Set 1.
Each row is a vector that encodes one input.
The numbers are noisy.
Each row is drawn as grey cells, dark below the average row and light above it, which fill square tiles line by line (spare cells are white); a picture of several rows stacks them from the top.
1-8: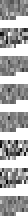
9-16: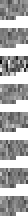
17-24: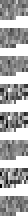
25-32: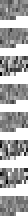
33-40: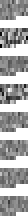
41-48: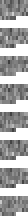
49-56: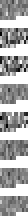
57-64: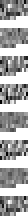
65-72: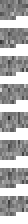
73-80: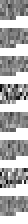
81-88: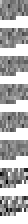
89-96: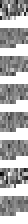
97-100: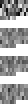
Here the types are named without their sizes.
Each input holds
either a point on a line, or a node of a tree.
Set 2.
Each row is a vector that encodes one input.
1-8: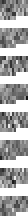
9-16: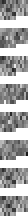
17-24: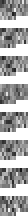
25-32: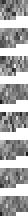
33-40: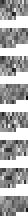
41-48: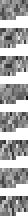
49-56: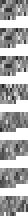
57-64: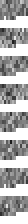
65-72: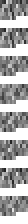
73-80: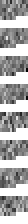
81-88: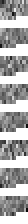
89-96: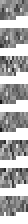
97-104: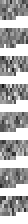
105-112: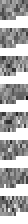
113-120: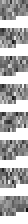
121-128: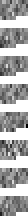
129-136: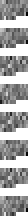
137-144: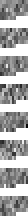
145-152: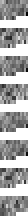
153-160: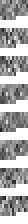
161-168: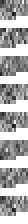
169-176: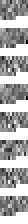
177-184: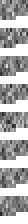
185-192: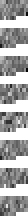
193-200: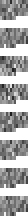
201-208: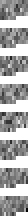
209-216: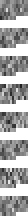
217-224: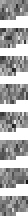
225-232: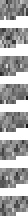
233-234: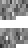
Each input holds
either a point on a 5-point line, or a point on a 10-point line.
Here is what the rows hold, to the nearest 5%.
About 35% of them hold a point on a 5-point line. The rest hold a point on a 10-point line.
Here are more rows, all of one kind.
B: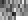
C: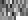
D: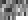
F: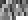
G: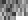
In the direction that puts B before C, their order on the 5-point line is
F, D, G, B, C.
